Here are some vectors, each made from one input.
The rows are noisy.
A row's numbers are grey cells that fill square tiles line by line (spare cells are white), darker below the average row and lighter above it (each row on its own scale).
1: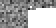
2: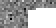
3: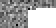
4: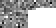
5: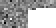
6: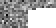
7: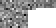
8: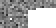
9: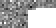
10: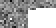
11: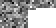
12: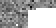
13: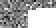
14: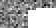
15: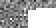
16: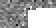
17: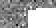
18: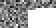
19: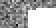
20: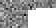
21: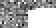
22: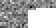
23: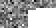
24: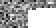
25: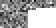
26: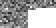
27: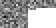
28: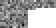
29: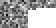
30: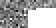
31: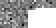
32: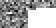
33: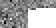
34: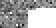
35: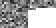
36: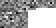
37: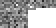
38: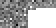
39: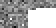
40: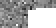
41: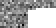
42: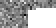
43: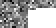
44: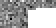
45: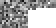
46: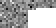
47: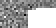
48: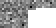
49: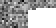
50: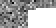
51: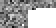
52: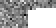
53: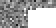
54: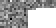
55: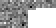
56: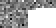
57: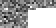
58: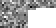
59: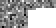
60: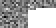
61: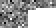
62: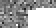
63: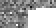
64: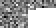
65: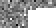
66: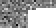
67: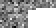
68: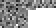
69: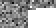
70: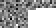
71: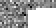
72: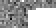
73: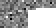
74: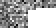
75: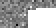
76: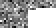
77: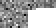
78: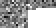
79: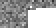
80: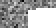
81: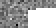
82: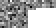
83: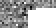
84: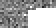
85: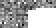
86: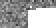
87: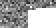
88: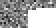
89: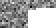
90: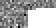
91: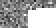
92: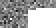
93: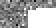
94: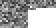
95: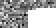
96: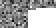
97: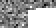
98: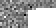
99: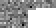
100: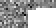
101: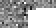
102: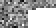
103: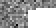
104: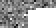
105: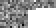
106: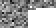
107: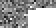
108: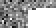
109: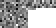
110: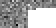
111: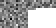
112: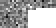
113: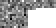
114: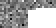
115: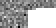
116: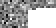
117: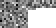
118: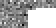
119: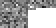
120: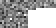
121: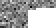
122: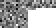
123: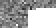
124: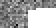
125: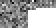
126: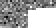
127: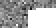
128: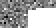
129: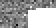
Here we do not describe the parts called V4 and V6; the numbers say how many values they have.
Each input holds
either a fixed value, or a point on each of two 5-point lines, or a true/false value, a value of V4 and a value of V6.
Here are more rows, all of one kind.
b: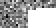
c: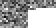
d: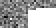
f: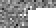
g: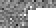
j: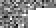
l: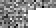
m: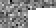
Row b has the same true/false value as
c and m.
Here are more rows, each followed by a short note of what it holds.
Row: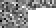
a fixed value
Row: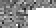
a point on each of two 5-point lines
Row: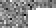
a point on each of two 5-point lines
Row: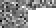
a fixed value
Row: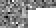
a true/false value, a value of V4 and a value of V6
